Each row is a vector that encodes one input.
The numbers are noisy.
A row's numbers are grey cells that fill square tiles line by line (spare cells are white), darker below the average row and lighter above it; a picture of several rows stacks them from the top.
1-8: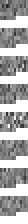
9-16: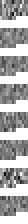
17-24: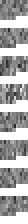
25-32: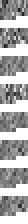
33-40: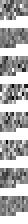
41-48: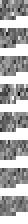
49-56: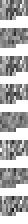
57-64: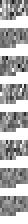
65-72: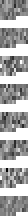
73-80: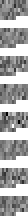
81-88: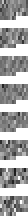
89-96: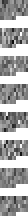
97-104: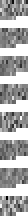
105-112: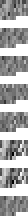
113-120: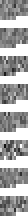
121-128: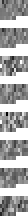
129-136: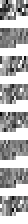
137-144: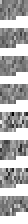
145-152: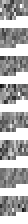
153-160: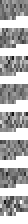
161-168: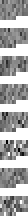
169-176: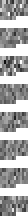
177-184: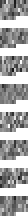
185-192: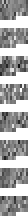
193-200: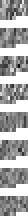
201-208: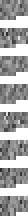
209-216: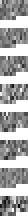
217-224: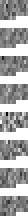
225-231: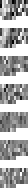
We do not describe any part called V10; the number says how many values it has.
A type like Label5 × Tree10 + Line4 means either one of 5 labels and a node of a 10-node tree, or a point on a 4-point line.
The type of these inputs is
(Bool × Bool × Bool + V10) × Label8 + Label7.
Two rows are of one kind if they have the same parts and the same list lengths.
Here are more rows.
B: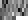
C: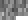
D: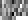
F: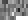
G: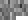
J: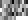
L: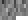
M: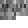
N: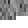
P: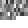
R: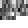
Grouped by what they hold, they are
B, C, F, L
D, J, P
G, M, N, R

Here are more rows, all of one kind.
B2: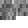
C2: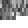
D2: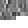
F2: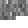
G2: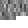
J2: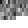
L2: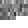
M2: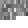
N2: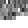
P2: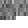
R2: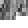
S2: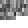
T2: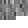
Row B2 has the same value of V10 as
D2, F2 and P2.
